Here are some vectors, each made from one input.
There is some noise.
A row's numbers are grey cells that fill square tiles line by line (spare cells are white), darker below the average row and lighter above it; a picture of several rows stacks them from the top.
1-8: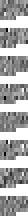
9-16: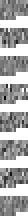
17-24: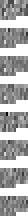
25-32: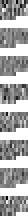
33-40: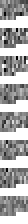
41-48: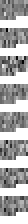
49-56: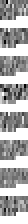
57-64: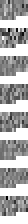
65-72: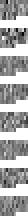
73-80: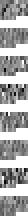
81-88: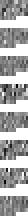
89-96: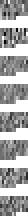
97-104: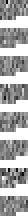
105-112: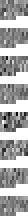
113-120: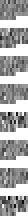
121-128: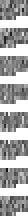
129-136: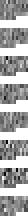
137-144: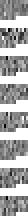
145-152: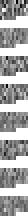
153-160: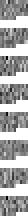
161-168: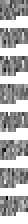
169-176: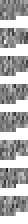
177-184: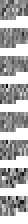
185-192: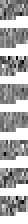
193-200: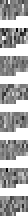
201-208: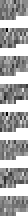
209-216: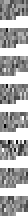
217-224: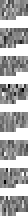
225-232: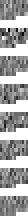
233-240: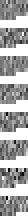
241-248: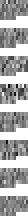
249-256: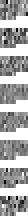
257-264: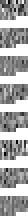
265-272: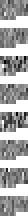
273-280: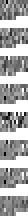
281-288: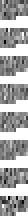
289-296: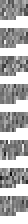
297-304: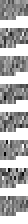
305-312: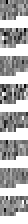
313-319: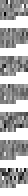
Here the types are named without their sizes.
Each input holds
a true/false value, together with either a label, or a point on a line.
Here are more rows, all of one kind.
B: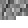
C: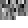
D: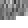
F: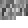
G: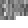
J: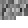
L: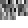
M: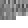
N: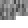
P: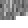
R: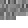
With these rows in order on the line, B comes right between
J and L.
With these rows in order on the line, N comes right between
M and P.
